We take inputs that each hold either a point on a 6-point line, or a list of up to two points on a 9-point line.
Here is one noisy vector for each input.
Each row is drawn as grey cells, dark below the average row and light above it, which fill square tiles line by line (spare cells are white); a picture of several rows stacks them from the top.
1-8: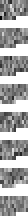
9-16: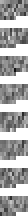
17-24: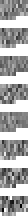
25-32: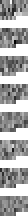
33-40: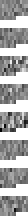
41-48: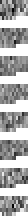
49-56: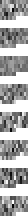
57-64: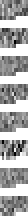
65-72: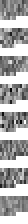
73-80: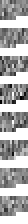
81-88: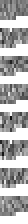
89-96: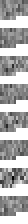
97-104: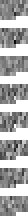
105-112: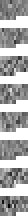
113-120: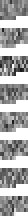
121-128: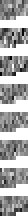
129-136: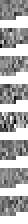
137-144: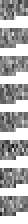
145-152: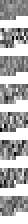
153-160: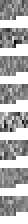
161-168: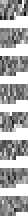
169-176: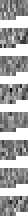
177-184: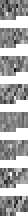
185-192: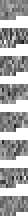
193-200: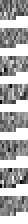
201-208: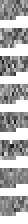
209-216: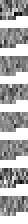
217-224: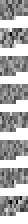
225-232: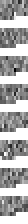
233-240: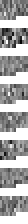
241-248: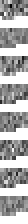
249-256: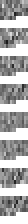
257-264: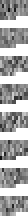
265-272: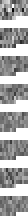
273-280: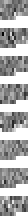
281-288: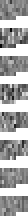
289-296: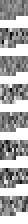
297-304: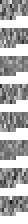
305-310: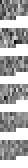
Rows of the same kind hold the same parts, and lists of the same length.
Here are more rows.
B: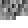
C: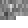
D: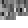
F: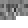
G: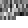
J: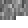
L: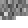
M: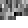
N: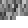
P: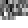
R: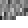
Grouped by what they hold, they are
B, M, R
C, G, J
D
F, L, N, P

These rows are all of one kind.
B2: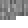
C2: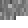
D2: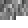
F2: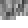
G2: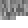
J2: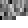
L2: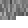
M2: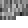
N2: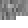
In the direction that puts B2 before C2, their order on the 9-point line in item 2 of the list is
L2, B2, J2, G2, F2, C2, N2, D2, M2.
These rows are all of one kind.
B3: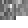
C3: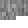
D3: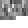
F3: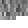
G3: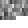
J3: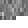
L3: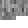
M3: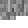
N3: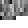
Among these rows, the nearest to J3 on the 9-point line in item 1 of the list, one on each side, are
L3 and M3.
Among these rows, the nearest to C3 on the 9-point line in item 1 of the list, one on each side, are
G3 and M3.
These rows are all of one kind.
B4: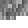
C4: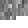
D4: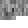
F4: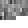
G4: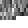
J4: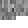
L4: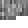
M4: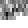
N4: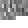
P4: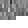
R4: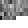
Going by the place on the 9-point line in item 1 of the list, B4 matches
G4, M4, N4 and P4.
